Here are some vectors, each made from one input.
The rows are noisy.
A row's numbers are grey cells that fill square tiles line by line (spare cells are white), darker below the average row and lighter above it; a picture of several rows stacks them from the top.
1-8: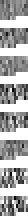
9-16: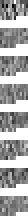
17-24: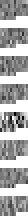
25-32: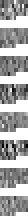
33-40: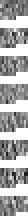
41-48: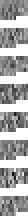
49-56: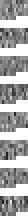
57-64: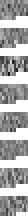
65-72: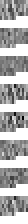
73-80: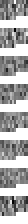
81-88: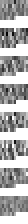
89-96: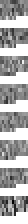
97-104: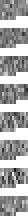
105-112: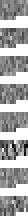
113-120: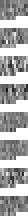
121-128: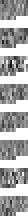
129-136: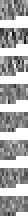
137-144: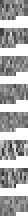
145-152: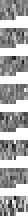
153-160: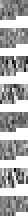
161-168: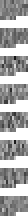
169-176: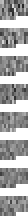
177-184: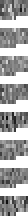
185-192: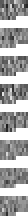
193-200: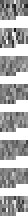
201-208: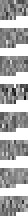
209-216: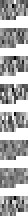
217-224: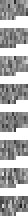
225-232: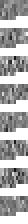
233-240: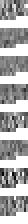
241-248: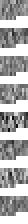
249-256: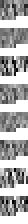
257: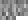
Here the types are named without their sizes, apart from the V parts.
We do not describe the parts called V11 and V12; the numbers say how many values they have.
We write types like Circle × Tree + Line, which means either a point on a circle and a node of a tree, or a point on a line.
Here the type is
(Circle + Unit) × (Line + V12) × V11.
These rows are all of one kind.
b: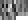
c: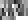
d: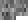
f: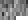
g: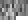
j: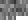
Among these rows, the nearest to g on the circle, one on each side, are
b and f.
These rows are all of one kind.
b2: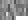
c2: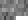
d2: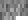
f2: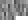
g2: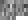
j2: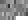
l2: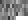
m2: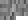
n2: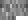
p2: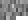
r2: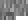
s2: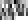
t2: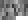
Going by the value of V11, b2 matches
f2, g2 and n2.
